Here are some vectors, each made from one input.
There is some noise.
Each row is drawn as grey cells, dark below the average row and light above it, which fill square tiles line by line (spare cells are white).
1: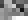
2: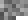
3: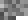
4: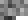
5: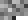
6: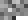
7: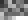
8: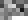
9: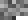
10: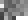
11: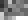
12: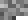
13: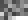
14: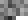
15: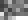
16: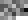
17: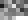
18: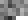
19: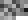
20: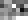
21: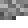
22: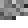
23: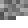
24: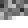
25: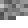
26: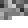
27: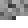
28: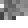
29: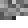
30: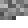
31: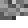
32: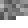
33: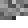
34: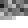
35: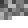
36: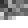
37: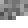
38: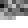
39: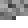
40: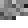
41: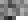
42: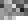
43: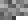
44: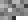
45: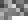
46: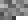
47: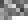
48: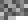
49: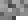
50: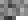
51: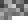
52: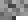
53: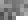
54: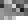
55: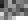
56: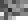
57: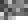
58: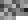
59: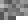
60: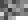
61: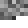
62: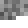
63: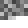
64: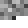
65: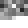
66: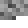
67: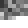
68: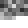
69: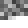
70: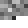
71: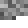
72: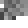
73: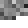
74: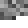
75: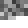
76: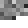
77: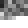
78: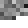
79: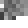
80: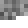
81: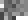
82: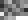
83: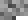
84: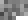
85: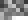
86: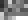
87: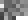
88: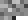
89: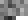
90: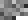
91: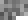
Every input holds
either a point on a 6-point line and a point on a 9-point line, or a node of a 9-node tree.
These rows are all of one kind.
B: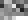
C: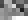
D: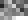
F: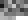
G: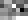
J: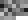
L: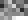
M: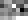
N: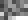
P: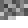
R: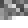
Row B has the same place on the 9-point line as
D and L.
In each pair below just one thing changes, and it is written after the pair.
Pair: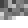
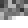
the place on the 9-point line
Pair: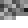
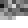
the place on the 6-point line
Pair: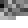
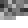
the place on the 9-point line
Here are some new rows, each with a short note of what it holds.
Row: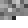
a node of a 9-node tree
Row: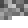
a point on a 6-point line and a point on a 9-point line
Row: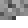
a node of a 9-node tree
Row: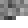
a node of a 9-node tree
